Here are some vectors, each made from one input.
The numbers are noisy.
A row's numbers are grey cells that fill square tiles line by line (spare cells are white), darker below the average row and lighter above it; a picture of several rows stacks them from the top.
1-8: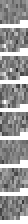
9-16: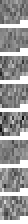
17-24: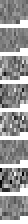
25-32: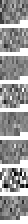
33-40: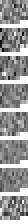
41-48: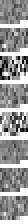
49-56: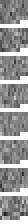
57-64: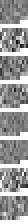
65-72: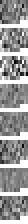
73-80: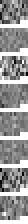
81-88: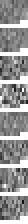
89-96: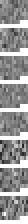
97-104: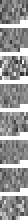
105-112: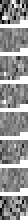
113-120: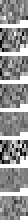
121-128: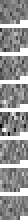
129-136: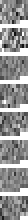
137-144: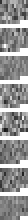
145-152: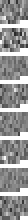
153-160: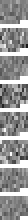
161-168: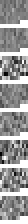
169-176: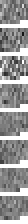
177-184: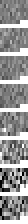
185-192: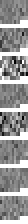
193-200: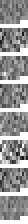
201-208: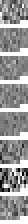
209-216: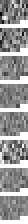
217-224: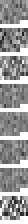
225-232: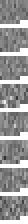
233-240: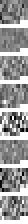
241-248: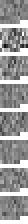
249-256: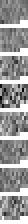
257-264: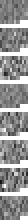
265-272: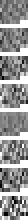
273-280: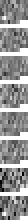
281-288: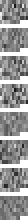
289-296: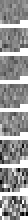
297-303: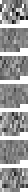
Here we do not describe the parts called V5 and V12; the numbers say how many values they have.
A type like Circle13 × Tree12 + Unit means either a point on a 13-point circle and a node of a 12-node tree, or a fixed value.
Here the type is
(Bool × Circle11 + V5) × V12 + Tree7 + Unit.
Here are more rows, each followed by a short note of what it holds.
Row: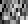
a point on an 11-point circle, a true/false value and a value of V12
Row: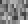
a fixed value
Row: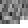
a value of V5 and a value of V12
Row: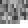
a fixed value
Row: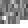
a node of a 7-node tree
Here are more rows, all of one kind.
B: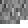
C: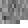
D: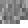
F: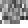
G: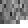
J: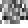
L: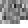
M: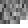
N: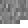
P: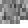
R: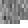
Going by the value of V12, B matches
D, F, J and N.
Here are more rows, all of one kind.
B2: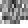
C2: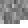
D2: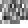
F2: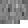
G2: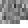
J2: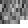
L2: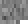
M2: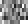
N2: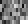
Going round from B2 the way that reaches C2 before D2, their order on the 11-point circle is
B2, L2, M2, N2, F2, C2, D2, G2, J2.
